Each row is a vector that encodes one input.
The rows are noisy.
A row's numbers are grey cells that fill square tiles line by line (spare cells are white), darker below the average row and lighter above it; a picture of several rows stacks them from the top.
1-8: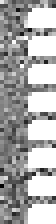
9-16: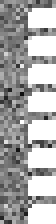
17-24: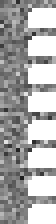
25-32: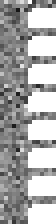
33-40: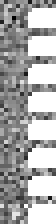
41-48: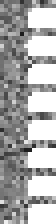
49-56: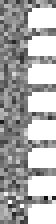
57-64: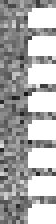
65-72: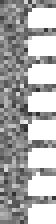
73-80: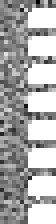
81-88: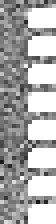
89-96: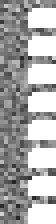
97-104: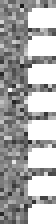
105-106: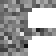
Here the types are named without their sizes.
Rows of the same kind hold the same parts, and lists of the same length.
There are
2 kinds of row.
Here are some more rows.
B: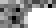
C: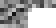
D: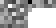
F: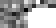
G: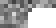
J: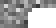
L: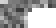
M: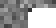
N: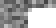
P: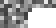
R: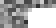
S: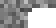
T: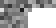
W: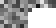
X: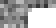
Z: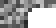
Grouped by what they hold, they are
B, C, D, G, L, N, P, R, T, X
F, J, M, S, W, Z

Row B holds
a point on a line and three true/false values.
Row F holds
a point on each of two lines.
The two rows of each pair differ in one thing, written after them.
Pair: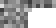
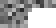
the place on the line
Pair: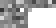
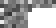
one of the three true/false values
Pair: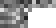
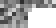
one of the three true/false values
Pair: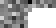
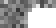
the place on the line
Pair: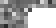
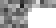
the place on the line
